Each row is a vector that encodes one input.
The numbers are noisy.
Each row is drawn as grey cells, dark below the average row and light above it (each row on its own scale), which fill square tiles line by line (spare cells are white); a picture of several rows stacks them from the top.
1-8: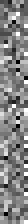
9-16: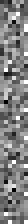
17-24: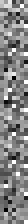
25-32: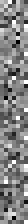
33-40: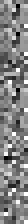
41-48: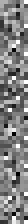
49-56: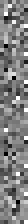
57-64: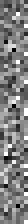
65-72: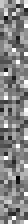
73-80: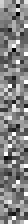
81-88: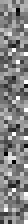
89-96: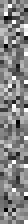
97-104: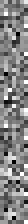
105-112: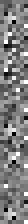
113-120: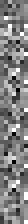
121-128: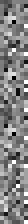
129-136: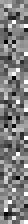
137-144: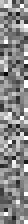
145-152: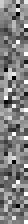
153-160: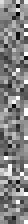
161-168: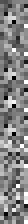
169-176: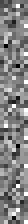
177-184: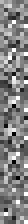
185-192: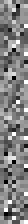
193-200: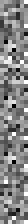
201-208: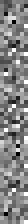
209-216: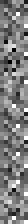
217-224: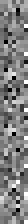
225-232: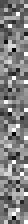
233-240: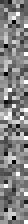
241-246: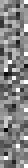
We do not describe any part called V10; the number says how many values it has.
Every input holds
a true/false value, together with either a point on a 6-point circle, or a value of V10.
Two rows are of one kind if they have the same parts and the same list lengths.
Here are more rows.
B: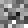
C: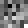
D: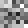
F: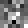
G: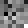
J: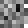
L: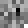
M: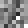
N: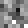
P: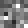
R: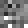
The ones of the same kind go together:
B, D, J, L, M, N
C, F, G, P, R

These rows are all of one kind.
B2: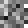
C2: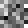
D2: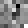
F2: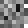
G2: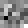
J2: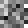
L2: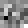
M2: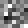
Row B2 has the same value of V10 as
C2 and J2.
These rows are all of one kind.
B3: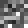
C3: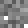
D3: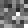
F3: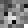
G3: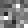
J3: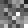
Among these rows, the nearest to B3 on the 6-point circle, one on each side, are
C3 and D3.
